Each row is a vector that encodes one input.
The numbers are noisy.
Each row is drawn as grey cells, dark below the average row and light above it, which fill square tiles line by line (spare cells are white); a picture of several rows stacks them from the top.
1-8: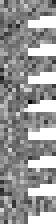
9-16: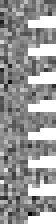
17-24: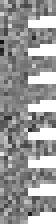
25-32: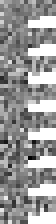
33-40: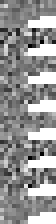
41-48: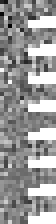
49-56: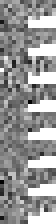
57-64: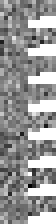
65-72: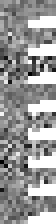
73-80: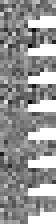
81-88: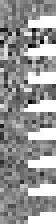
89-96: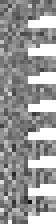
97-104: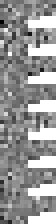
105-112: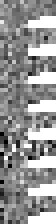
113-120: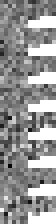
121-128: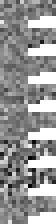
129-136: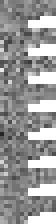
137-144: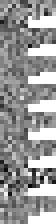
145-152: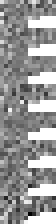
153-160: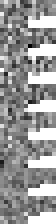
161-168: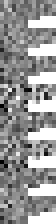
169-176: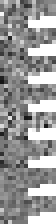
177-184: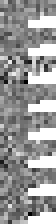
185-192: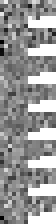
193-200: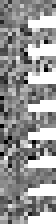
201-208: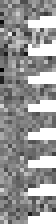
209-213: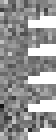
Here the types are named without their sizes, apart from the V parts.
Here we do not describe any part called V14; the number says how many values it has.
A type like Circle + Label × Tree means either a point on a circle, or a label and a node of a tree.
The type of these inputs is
(List(Line) + Tree) × V14.
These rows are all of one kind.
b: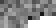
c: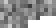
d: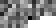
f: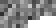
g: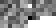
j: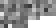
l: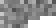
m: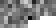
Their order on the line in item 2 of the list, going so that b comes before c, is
b, f, l, c, d, j, m, g.
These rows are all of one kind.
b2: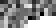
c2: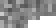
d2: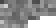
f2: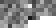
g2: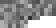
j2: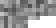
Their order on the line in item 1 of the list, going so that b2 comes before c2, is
d2, f2, g2, b2, j2, c2.
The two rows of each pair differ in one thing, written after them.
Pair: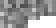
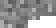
the place on the line in item 1 of the list
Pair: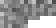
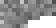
the place on the line in item 1 of the list
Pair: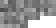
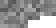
the place on the line in item 2 of the list
